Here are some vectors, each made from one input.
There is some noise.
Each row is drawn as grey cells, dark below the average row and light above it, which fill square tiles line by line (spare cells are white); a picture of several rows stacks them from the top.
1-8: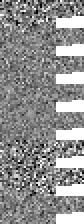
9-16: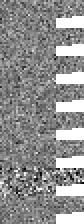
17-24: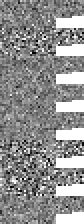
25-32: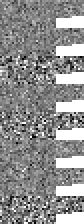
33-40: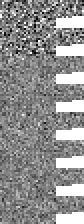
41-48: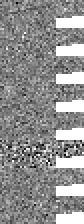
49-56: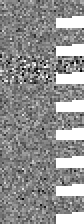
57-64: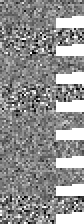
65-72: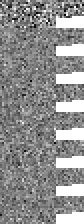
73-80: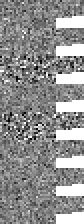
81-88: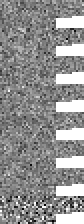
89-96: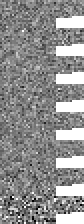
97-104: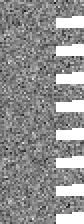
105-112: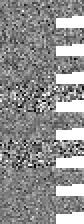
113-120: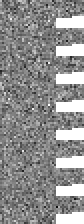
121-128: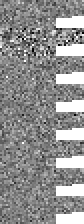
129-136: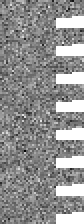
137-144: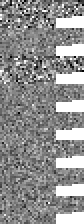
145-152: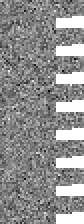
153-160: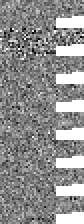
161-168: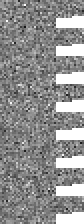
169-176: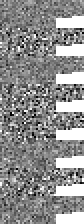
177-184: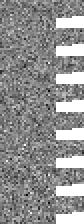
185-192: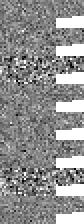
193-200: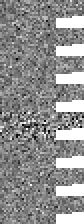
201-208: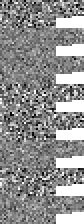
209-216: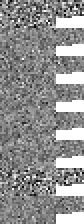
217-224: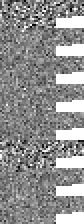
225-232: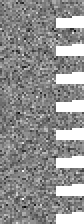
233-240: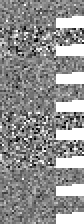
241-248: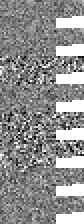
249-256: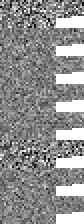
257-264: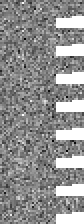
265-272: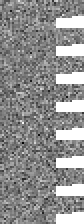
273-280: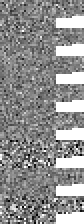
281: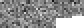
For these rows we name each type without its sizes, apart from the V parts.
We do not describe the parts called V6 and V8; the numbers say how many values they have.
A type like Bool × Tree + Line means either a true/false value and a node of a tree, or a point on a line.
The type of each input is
(Label × Line + V8) × Tree + V6 × V6.
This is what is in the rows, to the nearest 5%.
About 80% of them hold a node of a tree, together with either a label and a point on a line, or a value of V8. The rest hold two values of V6.
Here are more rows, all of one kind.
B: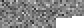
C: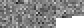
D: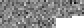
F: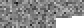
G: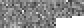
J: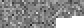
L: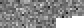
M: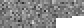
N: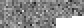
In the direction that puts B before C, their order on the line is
B, L, M, C, D, G, J, N, F.
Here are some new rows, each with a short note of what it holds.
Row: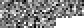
two values of V6
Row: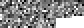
two values of V6
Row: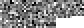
two values of V6
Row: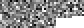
two values of V6
